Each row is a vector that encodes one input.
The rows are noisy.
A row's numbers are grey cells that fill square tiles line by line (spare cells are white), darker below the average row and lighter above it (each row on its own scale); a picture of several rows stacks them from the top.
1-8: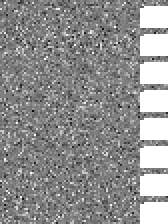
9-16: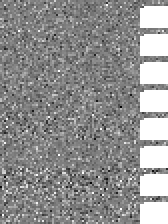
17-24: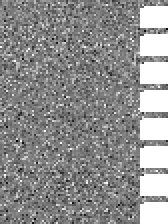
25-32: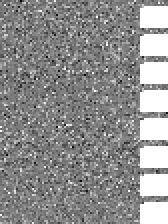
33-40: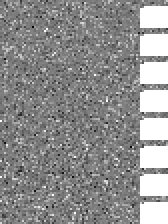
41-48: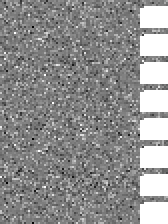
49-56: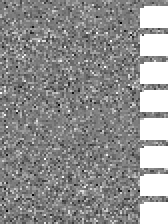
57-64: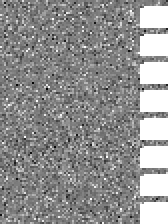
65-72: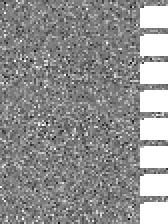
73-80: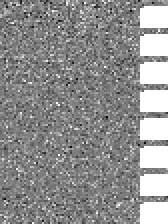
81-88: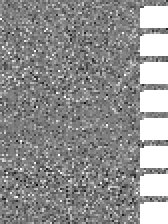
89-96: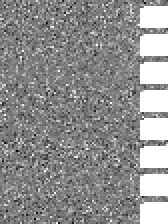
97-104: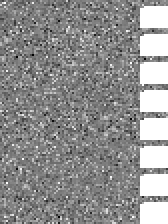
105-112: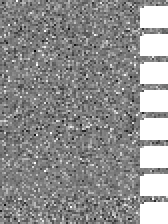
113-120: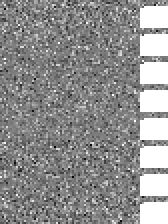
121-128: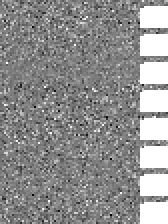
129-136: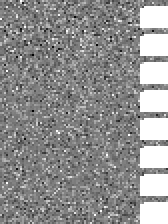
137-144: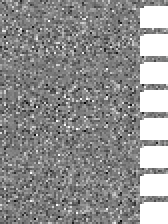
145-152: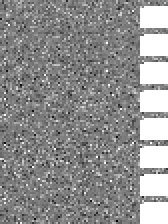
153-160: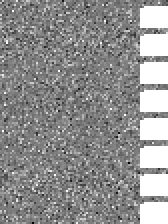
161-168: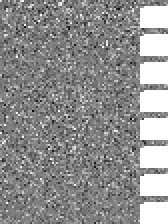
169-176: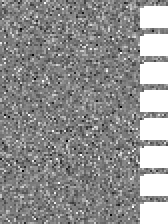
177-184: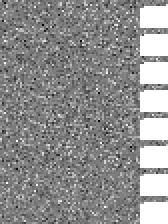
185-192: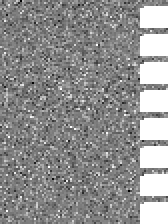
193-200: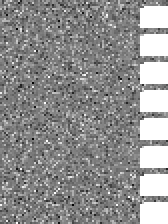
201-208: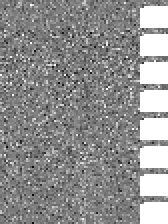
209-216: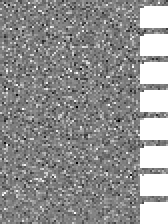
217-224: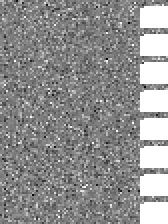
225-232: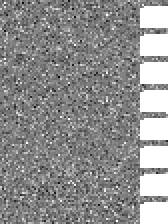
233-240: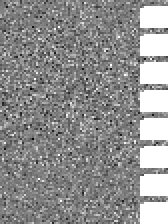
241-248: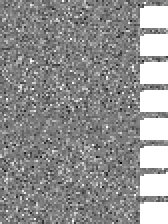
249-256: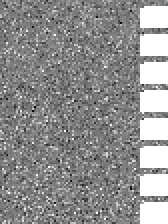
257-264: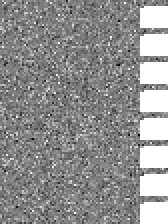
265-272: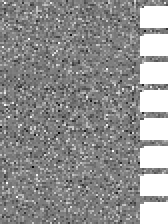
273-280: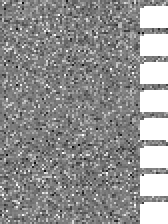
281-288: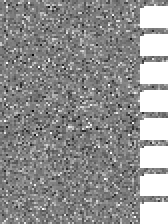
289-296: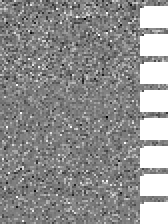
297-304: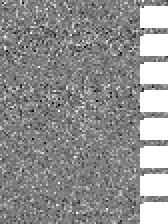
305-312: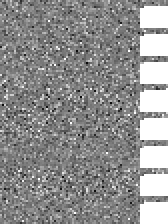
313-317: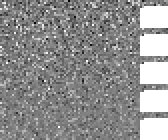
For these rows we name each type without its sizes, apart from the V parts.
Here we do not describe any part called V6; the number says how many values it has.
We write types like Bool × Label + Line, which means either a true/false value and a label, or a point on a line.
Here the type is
(Circle + V6) × List(Line).
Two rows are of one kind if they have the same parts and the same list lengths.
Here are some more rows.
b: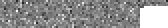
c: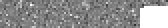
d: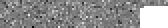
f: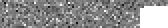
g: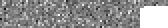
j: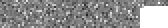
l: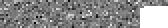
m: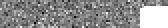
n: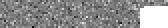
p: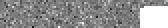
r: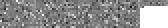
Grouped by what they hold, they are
b, g
c
d, p
f, r
j
l
m
n

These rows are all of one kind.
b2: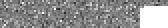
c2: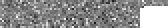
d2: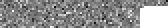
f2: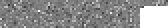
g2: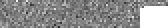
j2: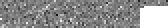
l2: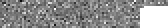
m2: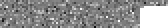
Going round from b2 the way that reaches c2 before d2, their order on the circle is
b2, m2, f2, c2, j2, d2, l2, g2.
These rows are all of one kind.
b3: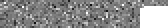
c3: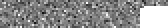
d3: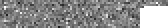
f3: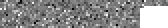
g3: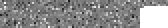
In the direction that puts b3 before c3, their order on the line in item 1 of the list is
f3, b3, g3, d3, c3.
